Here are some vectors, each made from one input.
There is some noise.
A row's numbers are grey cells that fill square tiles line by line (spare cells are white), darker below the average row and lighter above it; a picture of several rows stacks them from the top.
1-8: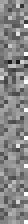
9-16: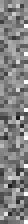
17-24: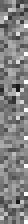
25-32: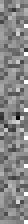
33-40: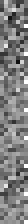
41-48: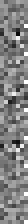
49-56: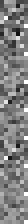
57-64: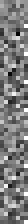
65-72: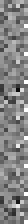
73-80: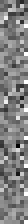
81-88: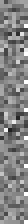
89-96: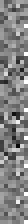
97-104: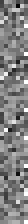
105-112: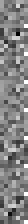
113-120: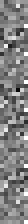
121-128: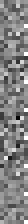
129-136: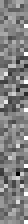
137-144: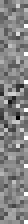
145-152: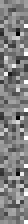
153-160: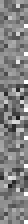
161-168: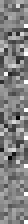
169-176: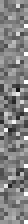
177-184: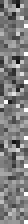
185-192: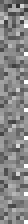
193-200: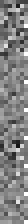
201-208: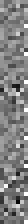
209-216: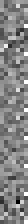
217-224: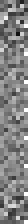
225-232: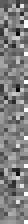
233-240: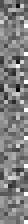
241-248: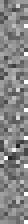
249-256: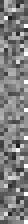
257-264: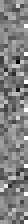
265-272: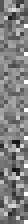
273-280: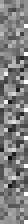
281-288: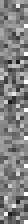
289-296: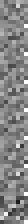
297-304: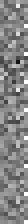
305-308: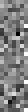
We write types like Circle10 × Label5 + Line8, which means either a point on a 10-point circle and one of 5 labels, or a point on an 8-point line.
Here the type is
Bool × Line9 + Line6 × Line6 × Line6 × Line6 × Line6 × Line7.
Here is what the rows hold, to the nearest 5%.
About 60% of them hold a point on each of five 6-point lines and a point on a 7-point line. The rest hold a point on a 9-point line and a true/false value.
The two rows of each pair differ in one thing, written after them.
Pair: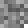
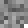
the place on the 7-point line
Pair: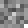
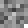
the place on one of the five 6-point lines
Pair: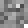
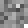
the place on the 7-point line
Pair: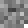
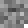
the place on one of the five 6-point lines
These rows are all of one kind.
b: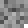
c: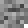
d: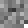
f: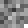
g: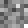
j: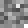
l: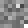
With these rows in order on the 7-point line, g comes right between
j and l.
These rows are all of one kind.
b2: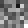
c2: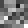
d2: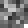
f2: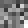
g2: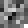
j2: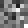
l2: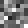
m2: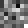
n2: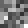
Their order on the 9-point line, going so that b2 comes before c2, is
f2, n2, b2, c2, l2, m2, j2, g2, d2.
